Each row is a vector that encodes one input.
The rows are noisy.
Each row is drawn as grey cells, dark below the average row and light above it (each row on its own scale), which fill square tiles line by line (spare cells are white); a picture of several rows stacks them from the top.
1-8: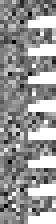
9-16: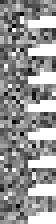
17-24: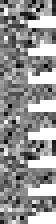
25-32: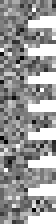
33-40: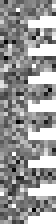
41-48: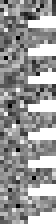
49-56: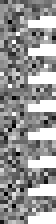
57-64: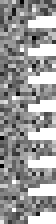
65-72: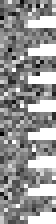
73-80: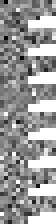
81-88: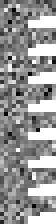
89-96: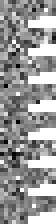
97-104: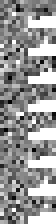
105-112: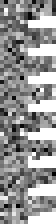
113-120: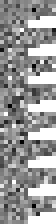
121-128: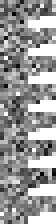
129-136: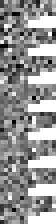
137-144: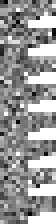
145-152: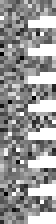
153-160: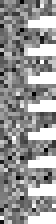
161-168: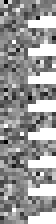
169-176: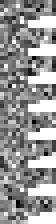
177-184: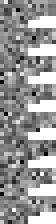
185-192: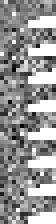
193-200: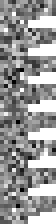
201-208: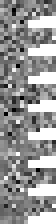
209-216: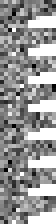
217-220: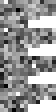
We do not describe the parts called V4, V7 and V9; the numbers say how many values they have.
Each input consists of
a value of V4, together with either a point on a 6-point circle, a point on a 6-point line, a true/false value and a value of V9, or a value of V7.
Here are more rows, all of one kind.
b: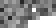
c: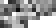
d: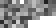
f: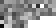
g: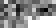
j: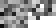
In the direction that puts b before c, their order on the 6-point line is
g, d, b, c, f, j.
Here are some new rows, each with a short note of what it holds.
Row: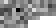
a point on a 6-point circle, a point on a 6-point line, a true/false value, a value of V4 and a value of V9
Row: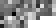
a point on a 6-point circle, a point on a 6-point line, a true/false value, a value of V4 and a value of V9
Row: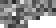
a value of V4 and a value of V7
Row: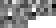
a point on a 6-point circle, a point on a 6-point line, a true/false value, a value of V4 and a value of V9
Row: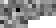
a point on a 6-point circle, a point on a 6-point line, a true/false value, a value of V4 and a value of V9
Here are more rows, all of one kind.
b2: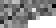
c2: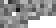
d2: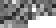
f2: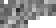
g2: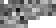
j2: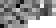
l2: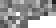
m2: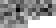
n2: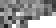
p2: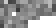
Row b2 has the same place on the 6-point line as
d2, g2, j2 and n2.
